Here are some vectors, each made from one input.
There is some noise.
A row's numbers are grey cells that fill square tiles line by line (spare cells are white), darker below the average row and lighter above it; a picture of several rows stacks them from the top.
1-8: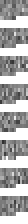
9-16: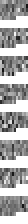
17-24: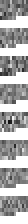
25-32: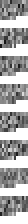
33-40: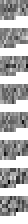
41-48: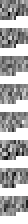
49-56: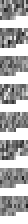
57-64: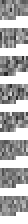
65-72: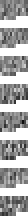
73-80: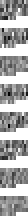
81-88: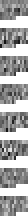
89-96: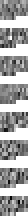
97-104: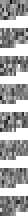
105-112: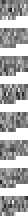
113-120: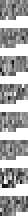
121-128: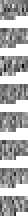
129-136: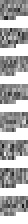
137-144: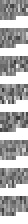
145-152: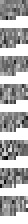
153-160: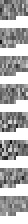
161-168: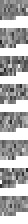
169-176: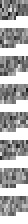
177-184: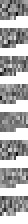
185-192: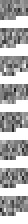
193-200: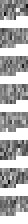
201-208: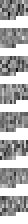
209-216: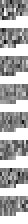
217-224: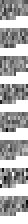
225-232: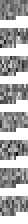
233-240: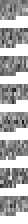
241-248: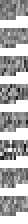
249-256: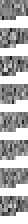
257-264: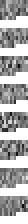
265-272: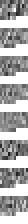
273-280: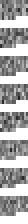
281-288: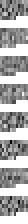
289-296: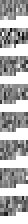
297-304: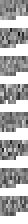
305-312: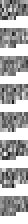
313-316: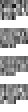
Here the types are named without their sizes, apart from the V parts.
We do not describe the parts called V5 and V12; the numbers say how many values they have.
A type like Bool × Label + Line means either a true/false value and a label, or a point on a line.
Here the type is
Bool × V12 + List(Line) × V5.
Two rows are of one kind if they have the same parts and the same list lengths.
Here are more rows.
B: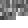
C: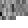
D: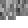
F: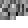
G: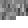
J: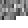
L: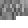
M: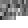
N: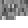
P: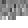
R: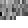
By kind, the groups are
B, F, M
C, D, R
G, J, L
N
P

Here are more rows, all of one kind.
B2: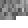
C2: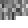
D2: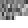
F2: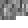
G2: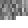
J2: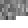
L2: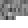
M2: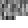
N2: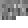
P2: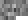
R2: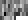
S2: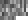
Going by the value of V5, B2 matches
C2 and G2.
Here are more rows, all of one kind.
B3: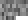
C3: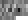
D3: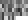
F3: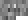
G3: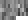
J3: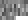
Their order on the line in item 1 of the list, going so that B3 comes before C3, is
J3, B3, G3, F3, C3, D3.
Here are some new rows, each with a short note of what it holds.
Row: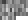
a value of V5, together with a list of two items
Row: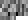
a true/false value and a value of V12
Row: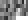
a true/false value and a value of V12
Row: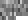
a value of V5, together with the empty list
